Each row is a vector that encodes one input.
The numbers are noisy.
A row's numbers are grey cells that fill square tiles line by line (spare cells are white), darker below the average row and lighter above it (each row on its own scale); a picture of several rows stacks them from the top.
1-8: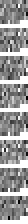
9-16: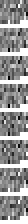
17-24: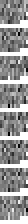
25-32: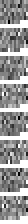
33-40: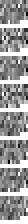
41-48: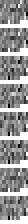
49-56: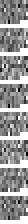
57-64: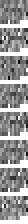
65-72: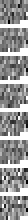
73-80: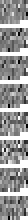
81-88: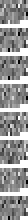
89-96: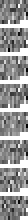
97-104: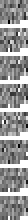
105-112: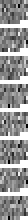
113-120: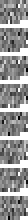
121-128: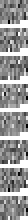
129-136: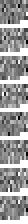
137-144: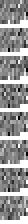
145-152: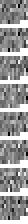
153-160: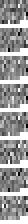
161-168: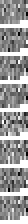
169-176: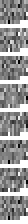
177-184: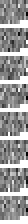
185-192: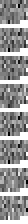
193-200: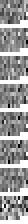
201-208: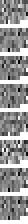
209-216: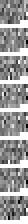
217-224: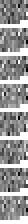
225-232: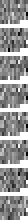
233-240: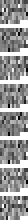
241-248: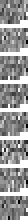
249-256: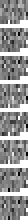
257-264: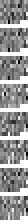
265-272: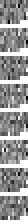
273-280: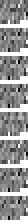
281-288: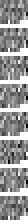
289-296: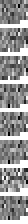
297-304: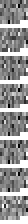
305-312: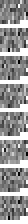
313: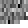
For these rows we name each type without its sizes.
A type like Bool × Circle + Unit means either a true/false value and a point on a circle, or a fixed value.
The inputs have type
Bool × List(Line).
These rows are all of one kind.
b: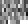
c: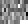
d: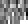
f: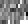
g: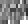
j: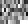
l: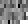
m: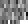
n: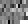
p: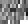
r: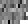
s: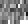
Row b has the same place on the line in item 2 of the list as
d and g.
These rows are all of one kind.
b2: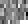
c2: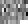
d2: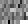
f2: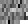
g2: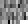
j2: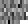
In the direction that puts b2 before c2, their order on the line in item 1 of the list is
j2, b2, f2, d2, c2, g2.
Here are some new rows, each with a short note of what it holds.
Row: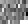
a true/false value, together with a list of one item
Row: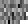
a true/false value, together with a list of one item
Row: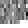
a true/false value, together with a list of one item
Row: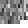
a true/false value, together with the empty list
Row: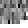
a true/false value, together with a list of two items
